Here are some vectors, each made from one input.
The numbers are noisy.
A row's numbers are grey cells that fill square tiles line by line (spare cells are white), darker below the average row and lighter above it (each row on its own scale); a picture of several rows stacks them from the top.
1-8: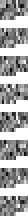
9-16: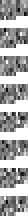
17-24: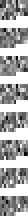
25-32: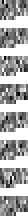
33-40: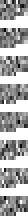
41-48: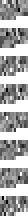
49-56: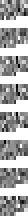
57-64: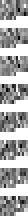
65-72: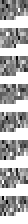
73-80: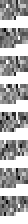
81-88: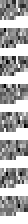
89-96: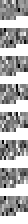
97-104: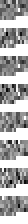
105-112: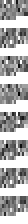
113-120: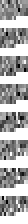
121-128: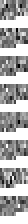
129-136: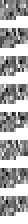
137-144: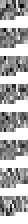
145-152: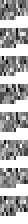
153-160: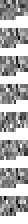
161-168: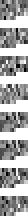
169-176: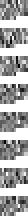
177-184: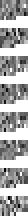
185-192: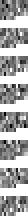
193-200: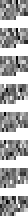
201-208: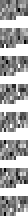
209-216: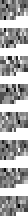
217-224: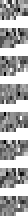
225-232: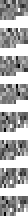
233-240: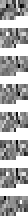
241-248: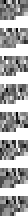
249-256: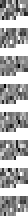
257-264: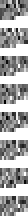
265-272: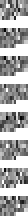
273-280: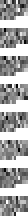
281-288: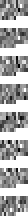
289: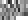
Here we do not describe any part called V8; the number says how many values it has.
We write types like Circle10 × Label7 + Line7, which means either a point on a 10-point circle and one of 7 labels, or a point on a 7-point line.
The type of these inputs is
List2(Bool × V8).
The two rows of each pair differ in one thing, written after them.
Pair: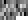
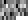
the value of V8 in item 1 of the list
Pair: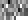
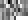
the true/false value in item 1 of the list
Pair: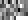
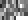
the value of V8 in item 1 of the list
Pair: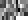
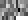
the value of V8 in item 1 of the list
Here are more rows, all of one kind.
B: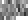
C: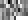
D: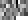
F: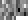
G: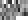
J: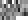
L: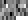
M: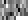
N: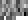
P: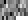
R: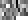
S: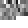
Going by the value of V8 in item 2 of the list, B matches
D, N, R and S.
